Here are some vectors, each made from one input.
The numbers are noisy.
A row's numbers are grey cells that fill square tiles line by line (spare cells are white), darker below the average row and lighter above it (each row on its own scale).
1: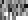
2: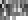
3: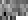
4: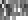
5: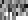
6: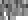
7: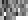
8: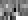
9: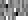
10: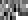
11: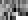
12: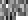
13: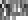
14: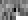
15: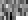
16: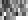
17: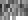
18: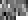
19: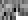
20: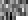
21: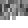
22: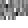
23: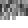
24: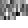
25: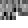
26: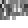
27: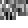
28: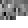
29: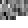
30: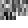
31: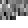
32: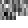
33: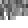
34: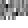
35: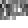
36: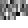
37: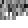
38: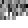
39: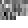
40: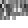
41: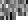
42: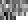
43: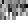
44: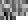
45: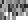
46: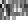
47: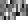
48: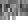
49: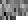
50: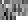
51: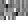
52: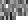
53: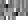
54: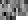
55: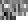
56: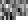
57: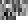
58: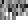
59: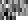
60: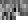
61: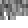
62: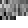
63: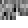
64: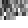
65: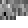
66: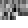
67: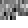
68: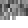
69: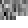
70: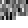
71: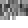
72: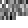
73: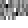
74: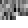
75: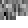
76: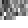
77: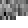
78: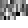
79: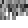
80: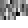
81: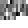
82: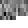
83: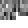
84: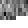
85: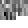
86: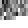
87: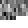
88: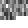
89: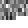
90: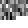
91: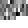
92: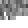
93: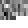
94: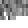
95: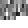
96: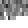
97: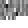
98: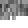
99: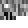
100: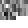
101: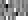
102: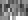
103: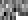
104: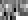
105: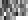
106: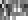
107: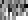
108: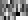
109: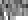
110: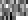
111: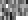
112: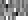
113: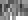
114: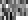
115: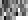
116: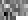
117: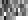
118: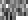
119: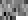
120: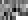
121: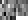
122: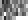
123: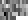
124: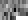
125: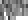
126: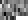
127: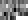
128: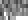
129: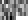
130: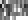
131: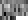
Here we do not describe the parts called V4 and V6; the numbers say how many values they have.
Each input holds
either one of 7 labels, or a true/false value, a value of V4 and a value of V6.
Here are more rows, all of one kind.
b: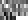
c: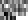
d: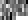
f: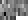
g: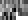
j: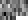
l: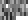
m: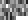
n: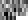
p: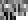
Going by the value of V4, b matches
c, n and p.
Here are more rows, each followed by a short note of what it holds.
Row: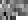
a true/false value, a value of V4 and a value of V6
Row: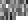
a true/false value, a value of V4 and a value of V6
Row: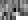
a true/false value, a value of V4 and a value of V6
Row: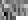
a true/false value, a value of V4 and a value of V6
